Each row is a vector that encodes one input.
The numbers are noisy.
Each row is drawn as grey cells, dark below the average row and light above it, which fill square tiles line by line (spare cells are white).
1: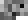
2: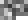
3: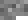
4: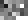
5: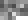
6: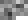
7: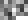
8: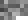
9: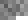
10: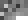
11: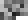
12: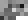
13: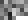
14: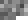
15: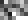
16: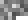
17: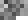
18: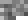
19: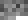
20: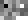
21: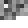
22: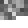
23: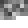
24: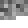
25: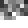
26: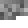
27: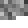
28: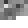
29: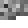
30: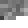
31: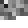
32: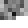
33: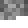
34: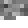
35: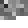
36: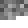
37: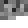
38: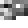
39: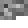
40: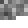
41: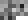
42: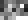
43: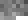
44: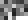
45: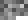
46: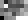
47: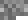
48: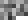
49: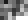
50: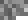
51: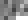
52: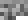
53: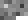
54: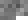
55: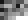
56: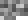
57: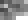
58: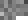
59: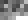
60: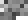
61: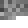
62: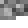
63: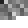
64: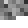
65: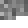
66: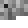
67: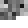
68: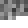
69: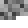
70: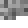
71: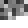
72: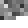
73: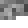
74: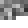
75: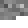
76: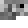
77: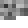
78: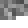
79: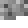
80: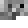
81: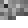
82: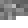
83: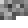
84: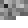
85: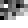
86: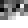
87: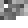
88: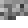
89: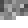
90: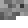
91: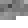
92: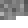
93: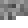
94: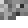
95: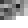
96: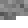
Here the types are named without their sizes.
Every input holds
a point on a line, together with either a fixed value, or four true/false values.
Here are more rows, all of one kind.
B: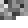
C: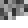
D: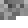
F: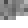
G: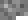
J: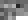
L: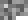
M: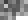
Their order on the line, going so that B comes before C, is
F, M, B, D, L, J, C, G.
